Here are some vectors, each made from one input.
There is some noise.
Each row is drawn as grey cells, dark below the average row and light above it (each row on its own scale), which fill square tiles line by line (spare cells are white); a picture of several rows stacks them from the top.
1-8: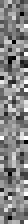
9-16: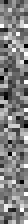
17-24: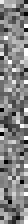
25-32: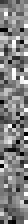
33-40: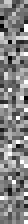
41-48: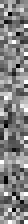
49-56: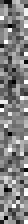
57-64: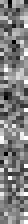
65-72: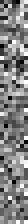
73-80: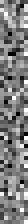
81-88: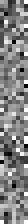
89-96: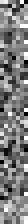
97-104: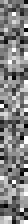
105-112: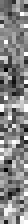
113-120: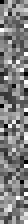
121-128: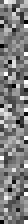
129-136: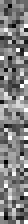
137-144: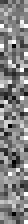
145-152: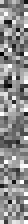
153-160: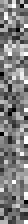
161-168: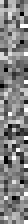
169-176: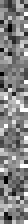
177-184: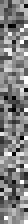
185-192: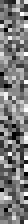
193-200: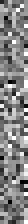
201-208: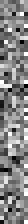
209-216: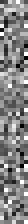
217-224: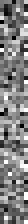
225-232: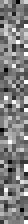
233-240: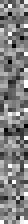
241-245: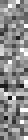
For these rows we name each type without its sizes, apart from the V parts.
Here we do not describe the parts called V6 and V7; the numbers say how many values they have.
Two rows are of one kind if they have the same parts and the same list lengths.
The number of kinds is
2.
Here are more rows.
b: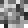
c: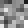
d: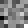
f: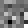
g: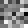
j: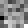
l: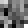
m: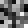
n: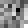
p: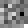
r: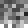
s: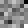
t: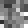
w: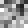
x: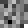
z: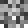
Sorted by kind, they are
b, c, d, f, g, j, n, p, r, s, w, x, z
l, m, t

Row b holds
two labels and a value of V7.
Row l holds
a value of V6.
